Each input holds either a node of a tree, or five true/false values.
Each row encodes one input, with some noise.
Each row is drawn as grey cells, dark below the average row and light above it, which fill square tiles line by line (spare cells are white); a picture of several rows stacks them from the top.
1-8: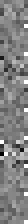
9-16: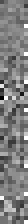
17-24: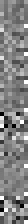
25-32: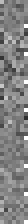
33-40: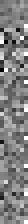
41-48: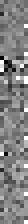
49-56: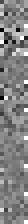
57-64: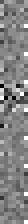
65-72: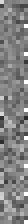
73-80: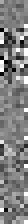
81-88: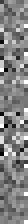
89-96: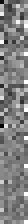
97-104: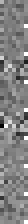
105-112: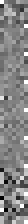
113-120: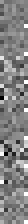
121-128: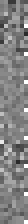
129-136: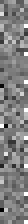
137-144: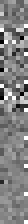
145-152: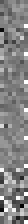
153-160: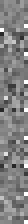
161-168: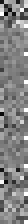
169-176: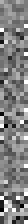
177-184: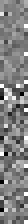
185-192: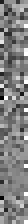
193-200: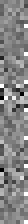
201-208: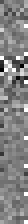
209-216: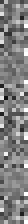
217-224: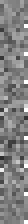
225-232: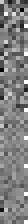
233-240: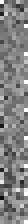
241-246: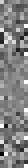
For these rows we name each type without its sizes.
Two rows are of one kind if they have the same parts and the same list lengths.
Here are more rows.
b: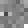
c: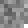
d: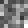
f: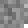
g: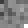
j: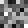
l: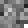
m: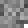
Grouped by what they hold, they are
b, c, f, g, l, m
d, j

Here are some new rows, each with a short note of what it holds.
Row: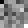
five true/false values
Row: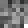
a node of a tree
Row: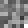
a node of a tree
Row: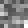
a node of a tree
